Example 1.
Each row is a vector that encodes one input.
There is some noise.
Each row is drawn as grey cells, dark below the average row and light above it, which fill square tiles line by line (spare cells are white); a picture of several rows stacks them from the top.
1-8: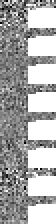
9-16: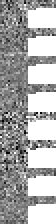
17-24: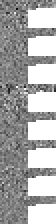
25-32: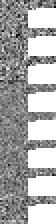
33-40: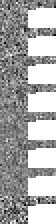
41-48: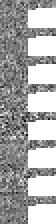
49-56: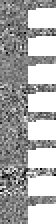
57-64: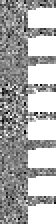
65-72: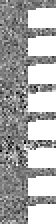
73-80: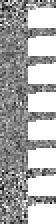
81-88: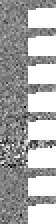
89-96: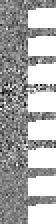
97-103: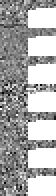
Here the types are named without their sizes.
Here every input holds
either a fixed value, or a node of a tree and a true/false value.
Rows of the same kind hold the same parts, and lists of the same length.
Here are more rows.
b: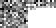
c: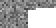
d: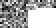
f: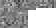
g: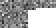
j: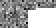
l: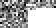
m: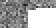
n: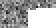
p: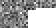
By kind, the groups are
b, d, l
c, f, g, j, m, n, p

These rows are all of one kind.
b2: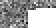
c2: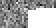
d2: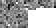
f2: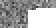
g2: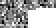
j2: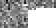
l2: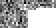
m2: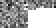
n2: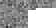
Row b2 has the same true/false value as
f2 and n2.
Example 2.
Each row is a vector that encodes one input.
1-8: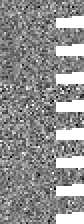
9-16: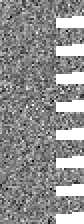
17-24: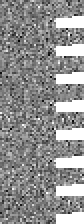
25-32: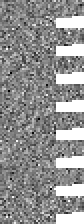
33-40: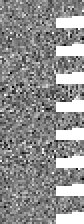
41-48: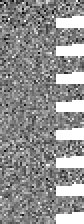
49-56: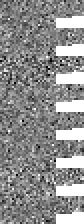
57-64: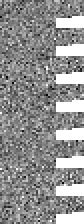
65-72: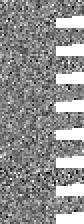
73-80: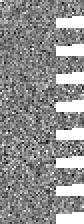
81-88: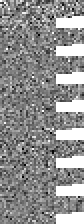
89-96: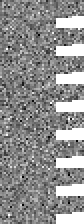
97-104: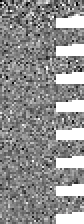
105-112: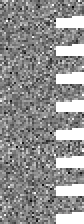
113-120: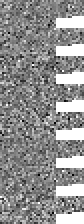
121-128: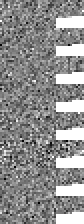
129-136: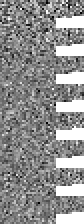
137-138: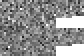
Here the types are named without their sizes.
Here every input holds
a point on a line, together with either a fixed value, or a node of a tree.
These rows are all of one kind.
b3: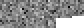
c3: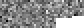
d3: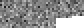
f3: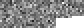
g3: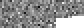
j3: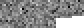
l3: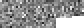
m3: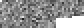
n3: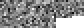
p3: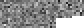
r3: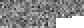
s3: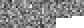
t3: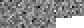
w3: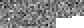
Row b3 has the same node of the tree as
l3, m3 and r3.
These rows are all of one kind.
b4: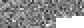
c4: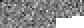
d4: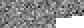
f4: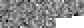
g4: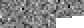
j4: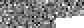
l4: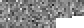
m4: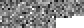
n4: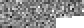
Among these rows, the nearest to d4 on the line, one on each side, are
c4 and m4.
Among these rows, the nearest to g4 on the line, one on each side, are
c4 and f4.
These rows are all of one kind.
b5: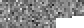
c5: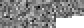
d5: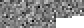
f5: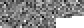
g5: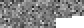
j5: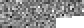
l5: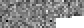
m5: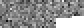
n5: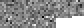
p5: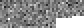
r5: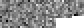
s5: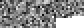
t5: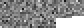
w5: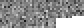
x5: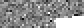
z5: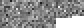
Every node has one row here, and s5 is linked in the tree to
r5 and x5.
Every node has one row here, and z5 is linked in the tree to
t5.
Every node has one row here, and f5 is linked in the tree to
g5 and m5.
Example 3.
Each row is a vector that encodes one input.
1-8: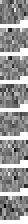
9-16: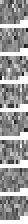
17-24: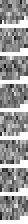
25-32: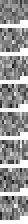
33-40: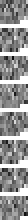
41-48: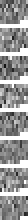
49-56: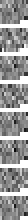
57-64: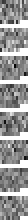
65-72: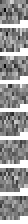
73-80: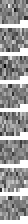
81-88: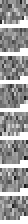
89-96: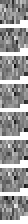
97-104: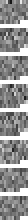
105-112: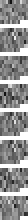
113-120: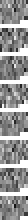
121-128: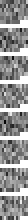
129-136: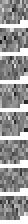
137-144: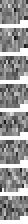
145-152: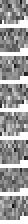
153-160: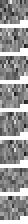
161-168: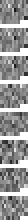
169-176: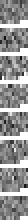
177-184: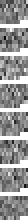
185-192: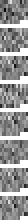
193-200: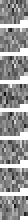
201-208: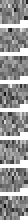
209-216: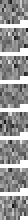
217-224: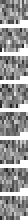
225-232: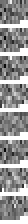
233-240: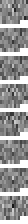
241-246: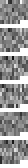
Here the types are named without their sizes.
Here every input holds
a point on a line and a true/false value.
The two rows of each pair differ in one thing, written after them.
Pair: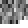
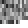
the true/false value
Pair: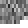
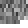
the place on the line
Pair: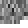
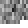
the true/false value
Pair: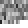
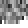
the true/false value
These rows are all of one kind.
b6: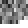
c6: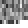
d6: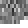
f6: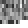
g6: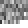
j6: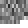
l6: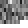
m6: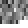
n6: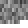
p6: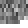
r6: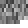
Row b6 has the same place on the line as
c6, f6 and m6.
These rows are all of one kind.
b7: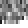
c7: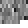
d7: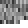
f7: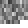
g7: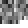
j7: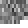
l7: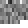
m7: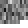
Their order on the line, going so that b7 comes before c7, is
b7, g7, d7, f7, l7, j7, c7, m7.
